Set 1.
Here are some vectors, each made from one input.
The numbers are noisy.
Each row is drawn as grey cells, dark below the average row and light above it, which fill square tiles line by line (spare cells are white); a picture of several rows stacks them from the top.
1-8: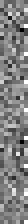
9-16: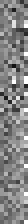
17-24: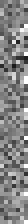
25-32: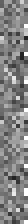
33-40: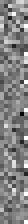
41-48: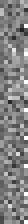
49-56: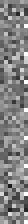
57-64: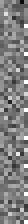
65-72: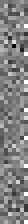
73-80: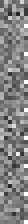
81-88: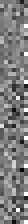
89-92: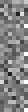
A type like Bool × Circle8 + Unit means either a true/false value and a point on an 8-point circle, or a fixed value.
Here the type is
Line6 + Line7.
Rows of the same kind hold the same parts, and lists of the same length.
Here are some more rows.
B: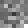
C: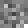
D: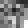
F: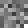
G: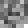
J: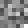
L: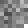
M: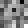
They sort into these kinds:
B, C, F, G, L
D, J, M

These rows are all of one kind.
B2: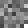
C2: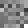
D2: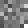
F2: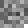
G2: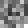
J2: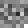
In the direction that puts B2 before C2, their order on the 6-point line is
D2, B2, C2, F2, J2, G2.
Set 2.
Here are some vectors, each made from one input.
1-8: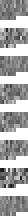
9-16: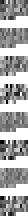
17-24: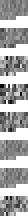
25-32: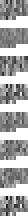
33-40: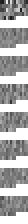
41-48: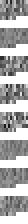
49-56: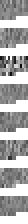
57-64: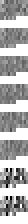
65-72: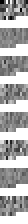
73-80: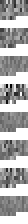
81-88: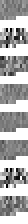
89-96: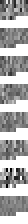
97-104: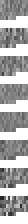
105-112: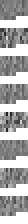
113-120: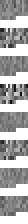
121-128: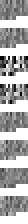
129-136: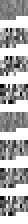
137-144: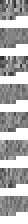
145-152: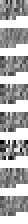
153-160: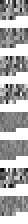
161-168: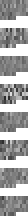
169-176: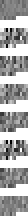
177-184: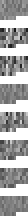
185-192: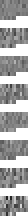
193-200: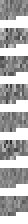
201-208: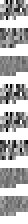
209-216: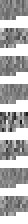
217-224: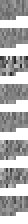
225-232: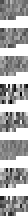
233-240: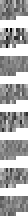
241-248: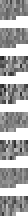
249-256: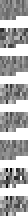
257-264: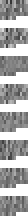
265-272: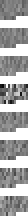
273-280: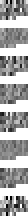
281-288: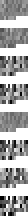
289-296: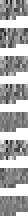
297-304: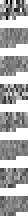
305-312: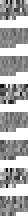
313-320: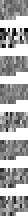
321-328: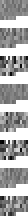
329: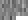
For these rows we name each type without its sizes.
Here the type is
List(Line).
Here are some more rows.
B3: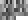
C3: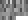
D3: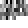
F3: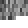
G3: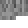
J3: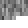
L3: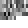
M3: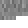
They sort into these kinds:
B3, D3, F3
C3, G3, J3, M3
L3

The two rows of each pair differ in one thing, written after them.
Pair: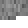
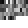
the place on the line in item 2 of the list
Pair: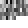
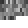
the place on the line in item 2 of the list
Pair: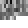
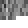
the place on the line in item 2 of the list
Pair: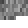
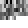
the place on the line in item 1 of the list
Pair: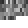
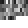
the place on the line in item 2 of the list
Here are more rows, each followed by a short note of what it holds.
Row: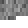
a list of two items
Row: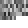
the empty list
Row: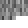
a list of one item
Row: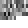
the empty list
